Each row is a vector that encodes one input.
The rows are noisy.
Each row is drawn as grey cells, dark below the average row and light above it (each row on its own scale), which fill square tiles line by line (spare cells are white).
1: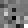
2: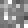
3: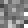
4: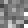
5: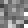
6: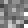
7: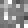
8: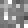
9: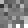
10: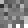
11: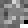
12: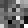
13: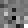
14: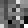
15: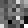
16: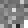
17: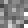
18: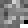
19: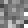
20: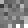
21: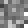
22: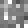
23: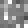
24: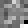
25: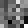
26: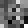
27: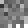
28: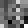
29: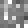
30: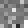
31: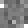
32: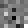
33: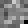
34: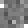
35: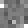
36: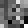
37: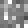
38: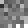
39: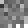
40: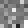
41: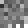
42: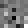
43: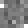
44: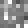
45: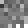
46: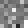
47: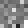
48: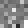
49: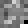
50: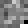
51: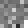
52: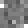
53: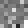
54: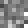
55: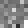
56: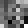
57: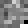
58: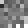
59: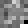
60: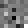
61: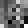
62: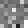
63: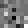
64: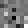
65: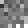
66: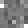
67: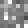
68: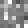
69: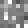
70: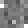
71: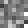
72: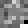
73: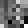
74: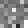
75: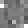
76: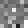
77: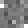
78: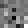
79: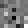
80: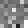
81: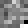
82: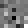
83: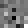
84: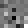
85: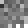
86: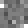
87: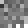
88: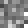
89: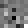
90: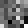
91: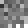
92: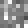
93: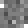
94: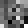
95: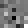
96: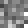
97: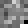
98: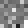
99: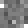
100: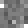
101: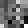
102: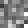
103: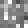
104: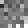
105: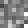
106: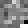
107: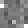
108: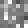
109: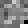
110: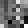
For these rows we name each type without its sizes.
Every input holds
a label.
